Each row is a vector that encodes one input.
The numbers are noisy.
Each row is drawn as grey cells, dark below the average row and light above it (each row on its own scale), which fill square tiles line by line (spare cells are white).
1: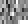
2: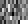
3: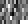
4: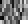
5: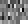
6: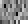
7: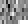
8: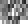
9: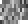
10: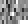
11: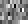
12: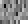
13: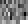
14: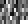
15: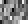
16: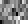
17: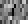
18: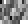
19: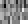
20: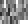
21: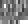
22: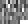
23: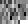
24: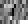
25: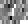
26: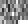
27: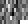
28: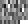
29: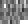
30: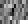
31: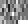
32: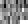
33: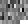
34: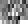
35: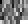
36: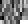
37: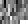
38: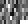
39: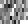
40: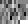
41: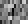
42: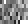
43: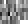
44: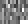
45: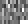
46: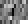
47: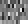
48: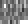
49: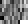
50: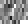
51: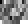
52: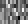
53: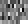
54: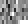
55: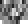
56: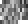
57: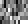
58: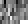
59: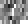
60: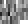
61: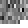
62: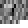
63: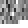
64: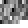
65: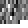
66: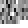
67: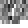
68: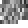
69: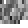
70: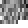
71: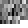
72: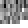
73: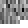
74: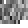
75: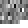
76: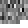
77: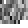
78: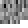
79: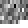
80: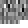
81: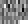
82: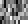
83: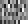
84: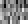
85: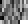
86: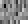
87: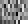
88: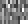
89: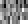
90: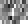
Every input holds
either a fixed value, or four true/false values.
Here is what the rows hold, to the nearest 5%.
About 5% of them hold a fixed value. The rest hold four true/false values.
